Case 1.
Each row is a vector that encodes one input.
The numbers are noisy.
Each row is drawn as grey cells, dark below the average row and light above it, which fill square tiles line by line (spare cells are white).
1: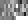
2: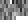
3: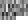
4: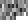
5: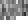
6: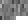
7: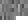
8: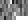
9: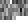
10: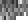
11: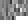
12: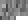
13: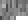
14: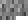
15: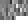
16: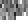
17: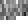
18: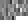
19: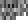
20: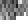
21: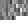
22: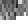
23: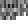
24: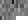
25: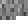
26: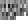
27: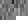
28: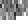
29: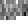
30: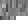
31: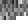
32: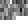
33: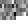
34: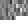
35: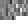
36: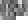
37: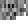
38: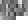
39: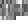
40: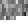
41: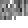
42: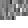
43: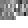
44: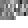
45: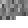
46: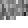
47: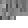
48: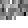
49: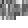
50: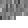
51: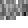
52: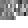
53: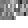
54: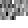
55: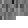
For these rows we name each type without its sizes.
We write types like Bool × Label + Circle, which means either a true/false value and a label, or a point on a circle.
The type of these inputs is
Line × (Tree + Unit).
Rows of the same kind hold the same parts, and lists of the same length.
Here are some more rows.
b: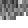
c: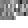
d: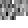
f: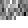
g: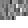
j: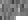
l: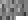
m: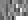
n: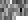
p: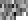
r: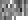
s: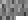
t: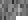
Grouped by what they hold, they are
b, f, j, l, n, p, r, s, t
c, d, g, m

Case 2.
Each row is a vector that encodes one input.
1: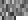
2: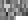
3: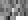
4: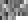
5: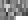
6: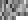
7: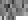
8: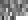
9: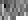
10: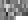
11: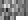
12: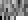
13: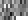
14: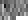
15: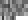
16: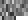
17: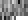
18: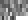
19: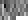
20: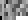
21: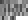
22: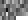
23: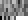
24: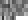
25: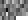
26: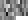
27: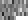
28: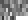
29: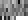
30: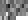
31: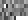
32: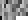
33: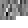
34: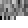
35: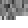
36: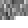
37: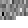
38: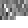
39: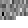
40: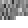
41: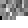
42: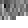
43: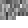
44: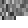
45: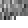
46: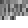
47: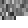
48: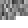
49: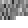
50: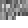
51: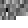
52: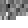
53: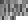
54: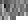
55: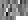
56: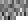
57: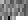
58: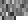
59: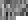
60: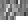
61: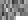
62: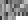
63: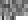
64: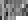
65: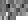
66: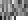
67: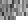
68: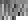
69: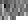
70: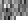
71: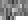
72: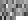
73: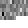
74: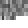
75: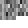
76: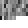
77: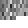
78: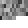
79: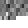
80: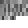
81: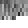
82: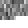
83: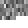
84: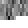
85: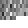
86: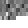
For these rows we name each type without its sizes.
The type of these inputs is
Line × (Tree + Unit).
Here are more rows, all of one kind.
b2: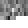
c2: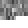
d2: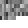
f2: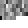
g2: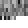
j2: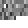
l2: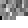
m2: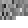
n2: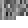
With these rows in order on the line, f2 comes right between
d2 and l2.
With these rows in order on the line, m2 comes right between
c2 and l2.
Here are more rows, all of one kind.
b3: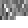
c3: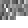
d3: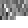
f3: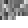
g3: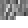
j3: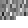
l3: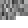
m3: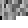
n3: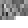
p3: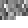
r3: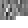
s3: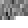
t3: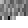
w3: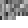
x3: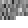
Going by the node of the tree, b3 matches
d3, f3, n3 and p3.
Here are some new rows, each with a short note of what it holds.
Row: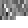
a point on a line and a node of a tree
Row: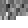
a point on a line
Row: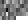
a point on a line
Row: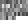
a point on a line and a node of a tree
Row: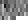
a point on a line
